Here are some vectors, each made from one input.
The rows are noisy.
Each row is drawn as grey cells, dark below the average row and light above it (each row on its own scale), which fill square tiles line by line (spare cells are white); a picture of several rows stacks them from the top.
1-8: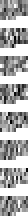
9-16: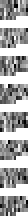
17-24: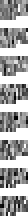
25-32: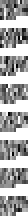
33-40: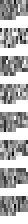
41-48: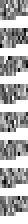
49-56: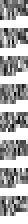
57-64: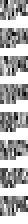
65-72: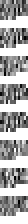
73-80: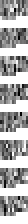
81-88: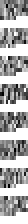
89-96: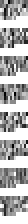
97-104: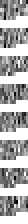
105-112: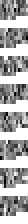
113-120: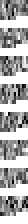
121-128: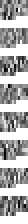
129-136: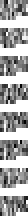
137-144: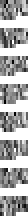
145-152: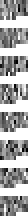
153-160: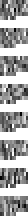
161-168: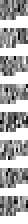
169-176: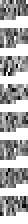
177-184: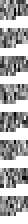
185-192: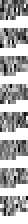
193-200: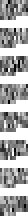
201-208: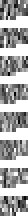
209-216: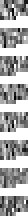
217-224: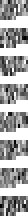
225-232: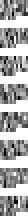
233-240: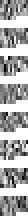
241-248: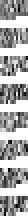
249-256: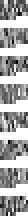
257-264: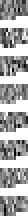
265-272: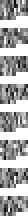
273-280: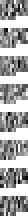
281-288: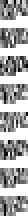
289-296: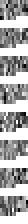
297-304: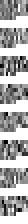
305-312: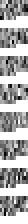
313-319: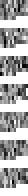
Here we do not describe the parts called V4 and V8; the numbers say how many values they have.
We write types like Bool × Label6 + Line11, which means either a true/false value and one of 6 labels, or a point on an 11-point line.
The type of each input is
(Line7 + V4) × V8 + Line9.
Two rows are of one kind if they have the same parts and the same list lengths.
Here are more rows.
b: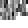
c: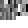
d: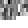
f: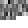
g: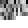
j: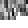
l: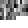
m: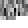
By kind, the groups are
b, j, m
c, g, l
d, f

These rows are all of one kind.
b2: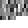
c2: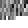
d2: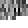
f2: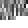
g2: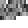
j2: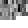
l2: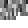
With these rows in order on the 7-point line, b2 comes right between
c2 and j2.
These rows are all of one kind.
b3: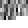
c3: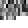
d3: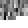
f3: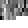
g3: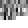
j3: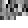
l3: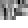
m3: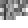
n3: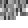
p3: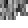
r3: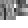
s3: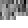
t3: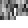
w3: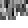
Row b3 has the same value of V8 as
d3, g3, p3 and w3.
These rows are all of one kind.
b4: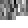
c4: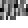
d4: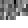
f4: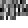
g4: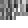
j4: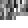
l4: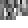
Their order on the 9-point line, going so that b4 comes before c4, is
b4, d4, f4, j4, l4, g4, c4.
